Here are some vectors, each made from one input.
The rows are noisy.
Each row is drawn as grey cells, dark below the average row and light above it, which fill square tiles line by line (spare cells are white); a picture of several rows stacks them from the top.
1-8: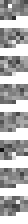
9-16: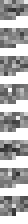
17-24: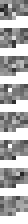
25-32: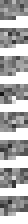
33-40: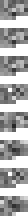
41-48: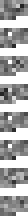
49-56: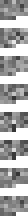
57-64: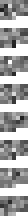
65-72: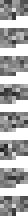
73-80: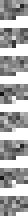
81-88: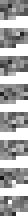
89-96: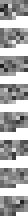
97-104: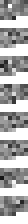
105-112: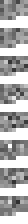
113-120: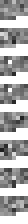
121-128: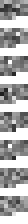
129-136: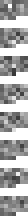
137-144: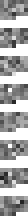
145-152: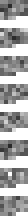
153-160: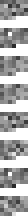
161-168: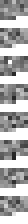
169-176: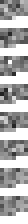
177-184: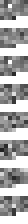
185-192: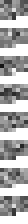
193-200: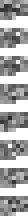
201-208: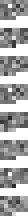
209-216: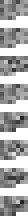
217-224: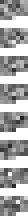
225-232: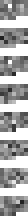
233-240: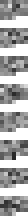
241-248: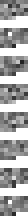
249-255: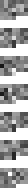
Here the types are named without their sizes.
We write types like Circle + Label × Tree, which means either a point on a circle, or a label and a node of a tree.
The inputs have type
Label × Label.
